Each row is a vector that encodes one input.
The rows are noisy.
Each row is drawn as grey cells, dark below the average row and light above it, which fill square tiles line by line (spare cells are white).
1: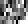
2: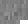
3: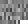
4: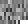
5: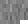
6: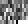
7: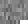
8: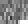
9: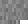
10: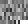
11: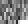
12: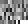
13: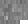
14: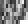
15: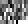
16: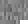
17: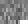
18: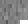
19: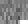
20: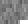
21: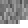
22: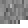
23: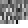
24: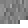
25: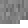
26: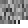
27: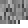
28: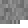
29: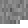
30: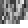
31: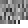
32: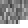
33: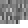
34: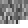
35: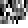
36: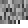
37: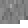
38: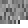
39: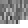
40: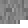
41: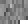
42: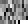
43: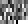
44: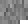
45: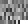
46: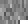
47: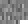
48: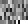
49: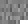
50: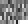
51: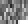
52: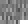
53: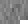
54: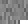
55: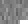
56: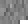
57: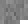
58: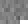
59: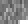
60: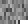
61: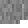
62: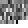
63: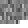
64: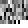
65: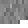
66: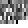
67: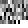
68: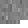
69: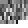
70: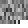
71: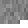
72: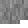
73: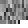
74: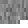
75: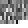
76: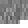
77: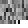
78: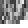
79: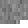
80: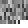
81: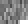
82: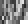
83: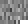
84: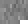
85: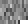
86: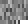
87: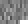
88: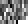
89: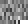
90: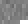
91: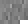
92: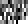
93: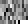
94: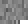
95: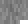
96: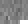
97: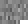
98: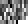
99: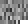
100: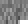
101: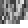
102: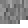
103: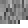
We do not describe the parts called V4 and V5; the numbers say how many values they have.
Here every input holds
either a fixed value, or a point on each of two 3-point lines, a true/false value, a value of V4 and a value of V5.
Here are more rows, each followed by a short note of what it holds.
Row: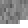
a point on each of two 3-point lines, a true/false value, a value of V4 and a value of V5
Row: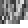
a fixed value
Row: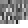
a point on each of two 3-point lines, a true/false value, a value of V4 and a value of V5
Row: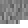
a point on each of two 3-point lines, a true/false value, a value of V4 and a value of V5
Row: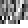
a fixed value
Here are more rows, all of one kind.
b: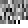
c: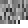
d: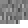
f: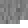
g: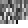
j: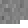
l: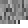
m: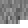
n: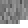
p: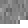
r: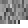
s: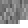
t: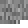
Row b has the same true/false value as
c, d, g and p.
